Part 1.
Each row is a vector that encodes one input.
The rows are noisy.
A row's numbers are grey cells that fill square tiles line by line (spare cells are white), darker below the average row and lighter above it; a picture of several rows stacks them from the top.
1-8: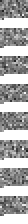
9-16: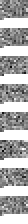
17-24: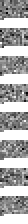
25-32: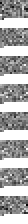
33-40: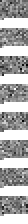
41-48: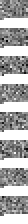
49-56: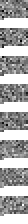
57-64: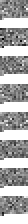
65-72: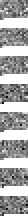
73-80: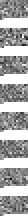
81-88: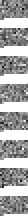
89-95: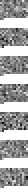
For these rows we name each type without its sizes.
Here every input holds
a point on a line, together with either a point on a circle, or a fixed value.
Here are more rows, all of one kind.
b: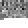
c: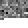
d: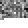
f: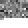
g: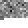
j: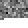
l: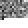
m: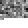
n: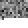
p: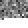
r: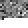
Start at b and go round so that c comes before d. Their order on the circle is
b, j, l, n, g, f, p, c, m, d, r.
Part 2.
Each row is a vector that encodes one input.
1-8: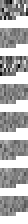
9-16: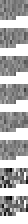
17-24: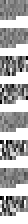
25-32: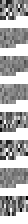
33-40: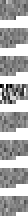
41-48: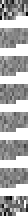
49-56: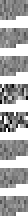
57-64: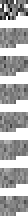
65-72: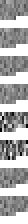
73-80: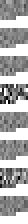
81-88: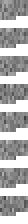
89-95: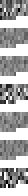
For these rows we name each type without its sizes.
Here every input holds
either a label, or three true/false values.
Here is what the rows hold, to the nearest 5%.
About 25% of them hold a label. The rest hold three true/false values.
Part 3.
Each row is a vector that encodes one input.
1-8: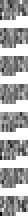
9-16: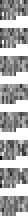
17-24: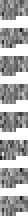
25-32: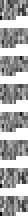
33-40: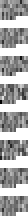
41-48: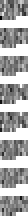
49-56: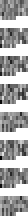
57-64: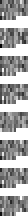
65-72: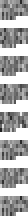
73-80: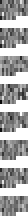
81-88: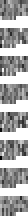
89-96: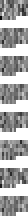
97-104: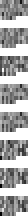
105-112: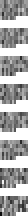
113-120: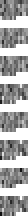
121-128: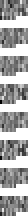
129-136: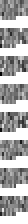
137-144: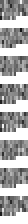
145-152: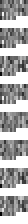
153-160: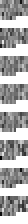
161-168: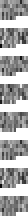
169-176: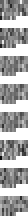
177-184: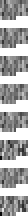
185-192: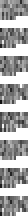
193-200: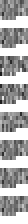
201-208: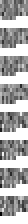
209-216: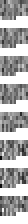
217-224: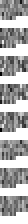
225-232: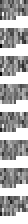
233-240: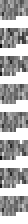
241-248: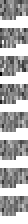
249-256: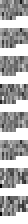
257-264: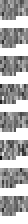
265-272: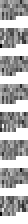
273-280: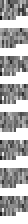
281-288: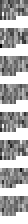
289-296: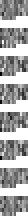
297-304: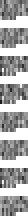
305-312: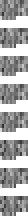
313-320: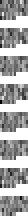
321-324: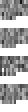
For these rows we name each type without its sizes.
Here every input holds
a point on each of two lines and a true/false value.
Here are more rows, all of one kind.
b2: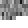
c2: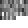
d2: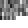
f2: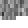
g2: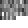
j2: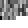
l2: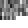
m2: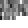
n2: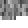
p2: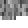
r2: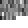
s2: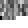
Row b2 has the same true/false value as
f2, n2 and p2.
